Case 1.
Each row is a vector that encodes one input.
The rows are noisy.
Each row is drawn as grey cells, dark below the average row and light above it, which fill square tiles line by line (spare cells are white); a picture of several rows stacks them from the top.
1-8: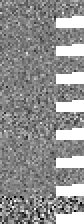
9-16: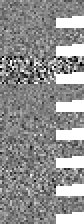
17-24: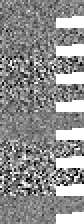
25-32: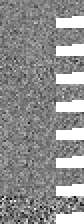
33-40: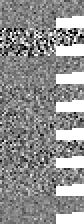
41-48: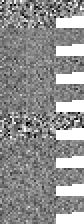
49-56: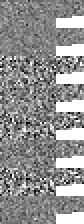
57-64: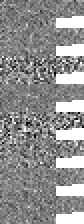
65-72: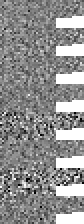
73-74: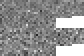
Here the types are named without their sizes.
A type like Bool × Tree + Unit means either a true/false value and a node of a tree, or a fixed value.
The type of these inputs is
Label × Label + Unit.
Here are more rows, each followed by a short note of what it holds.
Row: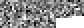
a fixed value
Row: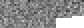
two labels
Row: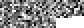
a fixed value
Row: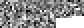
a fixed value
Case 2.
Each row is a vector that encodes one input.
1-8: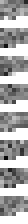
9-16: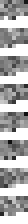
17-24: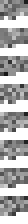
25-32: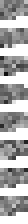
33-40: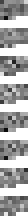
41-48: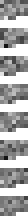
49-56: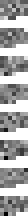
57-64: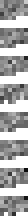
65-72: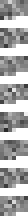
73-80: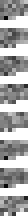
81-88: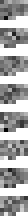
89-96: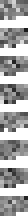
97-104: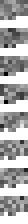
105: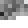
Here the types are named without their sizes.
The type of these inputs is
Bool × Bool × Bool × Bool × Line.
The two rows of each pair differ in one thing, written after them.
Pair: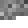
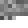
one of the four true/false values
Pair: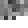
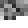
the place on the line
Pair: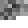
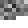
the place on the line
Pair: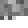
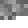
one of the four true/false values
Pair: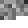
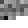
one of the four true/false values
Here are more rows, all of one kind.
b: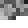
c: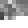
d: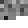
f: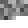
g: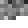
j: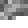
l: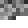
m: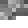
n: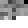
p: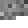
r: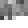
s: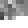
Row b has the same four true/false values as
g, l and n.
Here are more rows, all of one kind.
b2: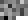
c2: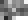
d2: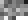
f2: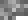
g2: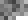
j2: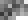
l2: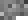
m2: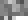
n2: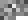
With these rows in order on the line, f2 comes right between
c2 and m2.
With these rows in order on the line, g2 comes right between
j2 and n2.
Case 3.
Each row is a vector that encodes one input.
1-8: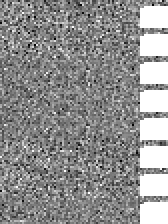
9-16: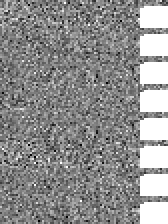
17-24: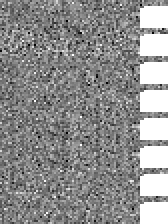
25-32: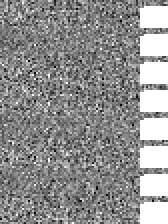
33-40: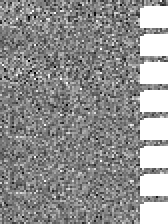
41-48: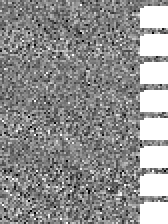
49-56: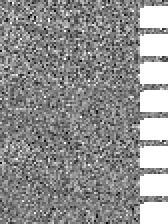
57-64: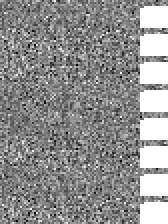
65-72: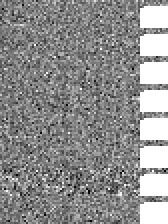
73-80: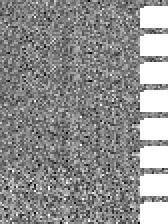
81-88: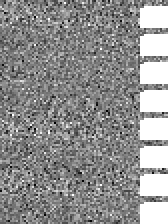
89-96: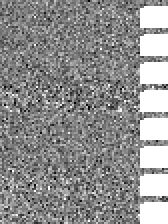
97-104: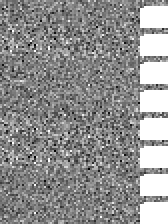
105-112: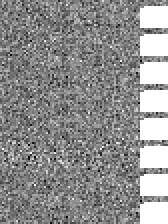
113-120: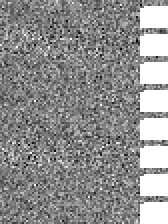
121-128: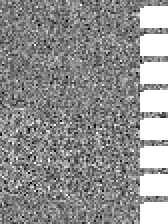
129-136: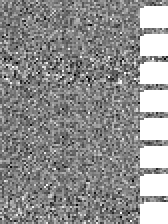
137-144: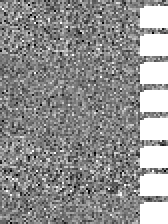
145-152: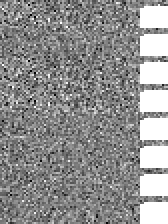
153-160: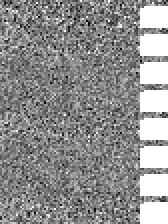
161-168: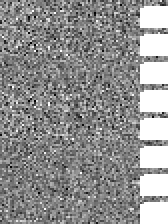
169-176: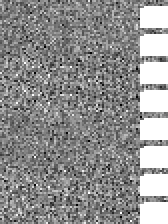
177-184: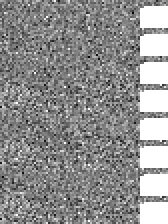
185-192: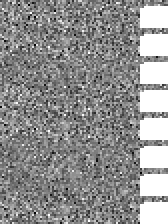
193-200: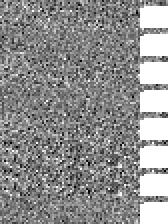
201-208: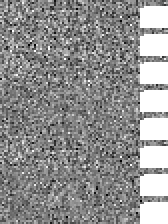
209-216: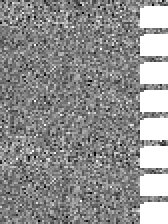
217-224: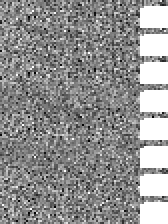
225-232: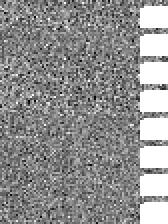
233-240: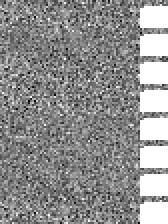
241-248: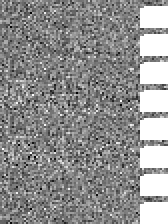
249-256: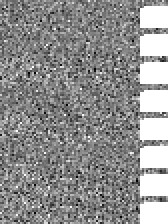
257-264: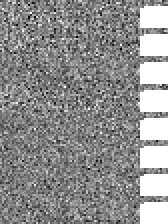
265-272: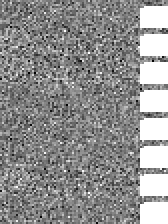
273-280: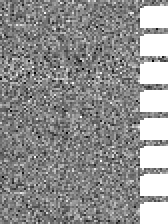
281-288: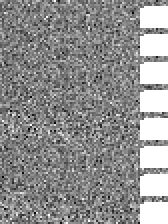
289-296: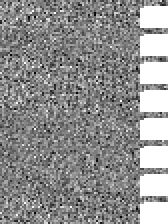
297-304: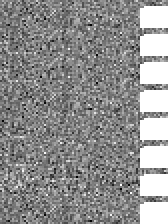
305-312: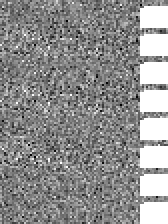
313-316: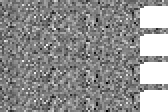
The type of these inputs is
Circle10 + Circle14 + Unit.
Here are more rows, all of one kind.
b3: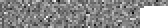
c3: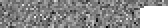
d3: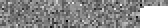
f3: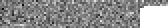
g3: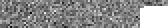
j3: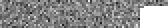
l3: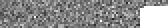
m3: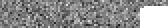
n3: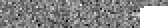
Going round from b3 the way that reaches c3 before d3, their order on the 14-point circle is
b3, c3, l3, f3, d3, n3, m3, g3, j3.
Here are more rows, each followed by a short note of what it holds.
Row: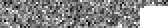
a fixed value
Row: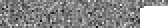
a point on a 14-point circle
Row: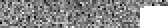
a point on a 10-point circle
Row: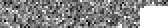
a fixed value
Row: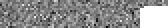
a point on a 14-point circle
